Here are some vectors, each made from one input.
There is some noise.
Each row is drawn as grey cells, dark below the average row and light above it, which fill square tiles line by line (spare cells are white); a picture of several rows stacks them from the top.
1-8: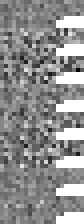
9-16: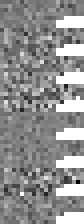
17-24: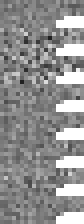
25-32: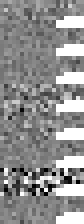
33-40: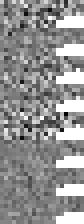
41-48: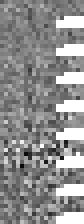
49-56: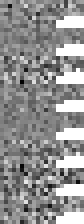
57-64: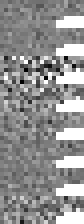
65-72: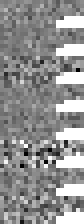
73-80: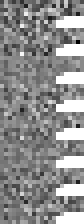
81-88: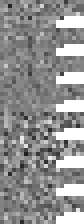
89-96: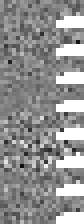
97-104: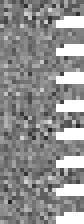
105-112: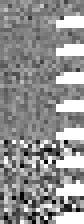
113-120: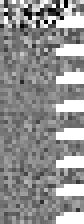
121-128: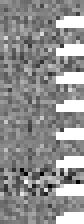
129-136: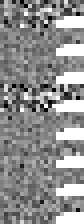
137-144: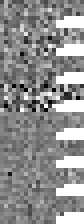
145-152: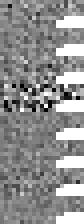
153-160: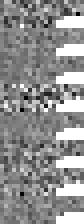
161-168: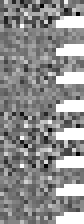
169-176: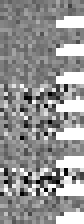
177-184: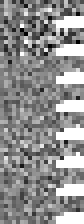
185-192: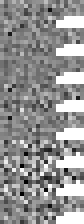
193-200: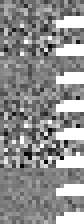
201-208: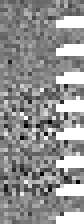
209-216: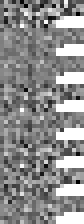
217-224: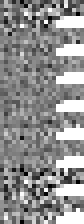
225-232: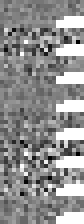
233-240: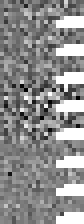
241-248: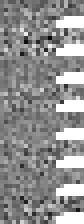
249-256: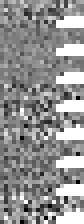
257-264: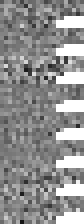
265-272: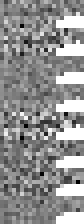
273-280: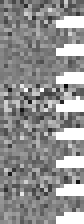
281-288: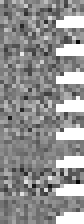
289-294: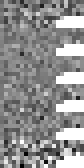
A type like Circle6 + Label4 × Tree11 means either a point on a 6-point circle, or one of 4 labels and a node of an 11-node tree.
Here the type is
(Line4 + Line10) × (Tree8 + Unit).
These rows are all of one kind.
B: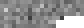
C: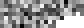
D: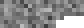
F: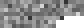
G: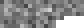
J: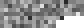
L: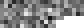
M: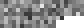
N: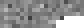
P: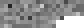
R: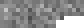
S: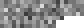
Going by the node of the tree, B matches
F, J, N and P.
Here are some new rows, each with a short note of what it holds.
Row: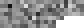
a point on a 4-point line
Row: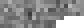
a point on a 4-point line
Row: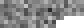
a point on a 10-point line
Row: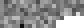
a point on a 10-point line and a node of an 8-node tree
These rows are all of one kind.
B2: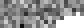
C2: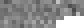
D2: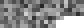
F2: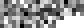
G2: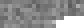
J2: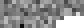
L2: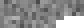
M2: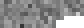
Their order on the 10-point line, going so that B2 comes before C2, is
M2, D2, G2, B2, C2, J2, L2, F2.
